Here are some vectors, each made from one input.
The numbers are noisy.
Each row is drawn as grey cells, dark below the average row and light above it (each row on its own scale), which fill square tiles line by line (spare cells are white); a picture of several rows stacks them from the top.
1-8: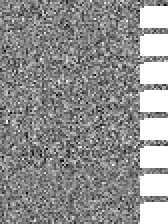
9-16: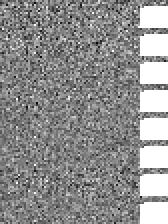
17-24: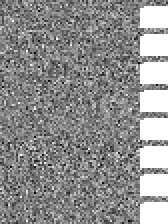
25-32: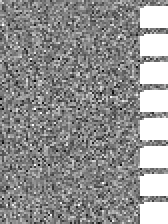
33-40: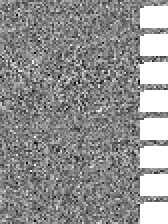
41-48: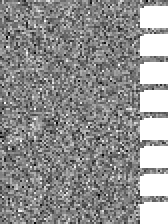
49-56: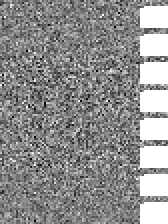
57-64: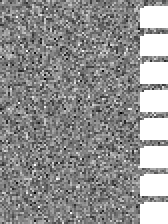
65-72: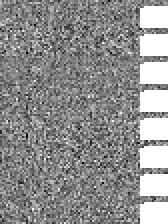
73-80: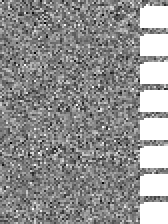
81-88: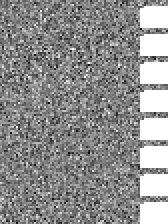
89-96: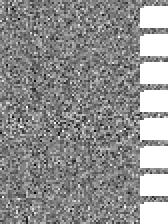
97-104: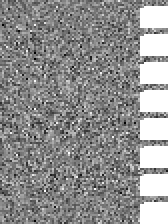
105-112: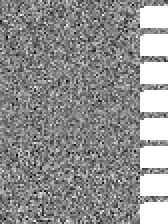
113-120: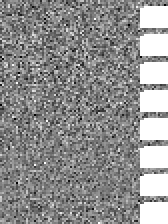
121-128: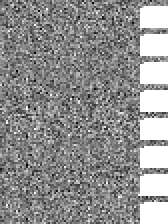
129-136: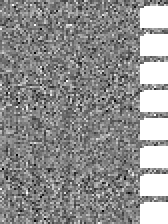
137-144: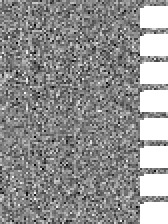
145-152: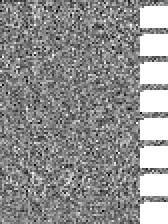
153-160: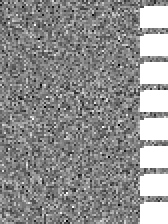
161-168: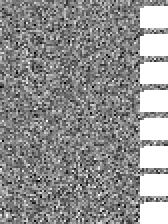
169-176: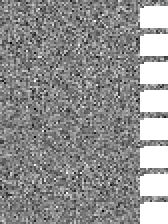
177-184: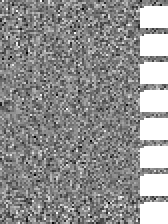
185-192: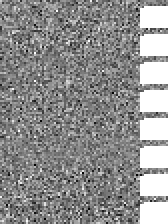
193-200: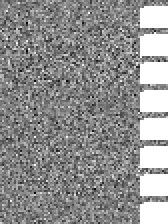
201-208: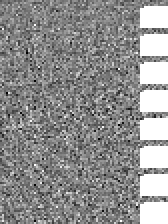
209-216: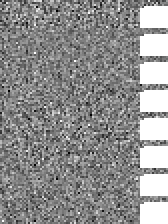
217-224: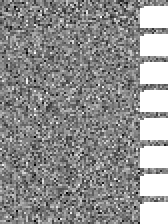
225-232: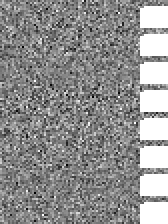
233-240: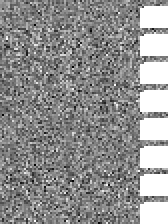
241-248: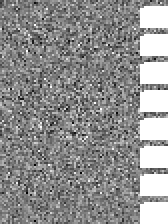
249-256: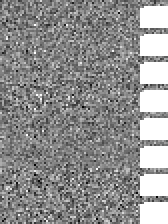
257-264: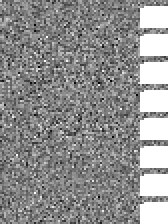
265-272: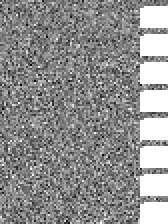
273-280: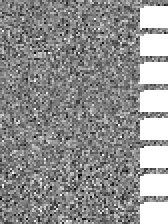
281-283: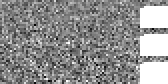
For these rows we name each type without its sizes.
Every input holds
either two labels, or three true/false values.
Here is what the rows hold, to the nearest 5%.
About 55% of them hold two labels. The rest hold three true/false values.
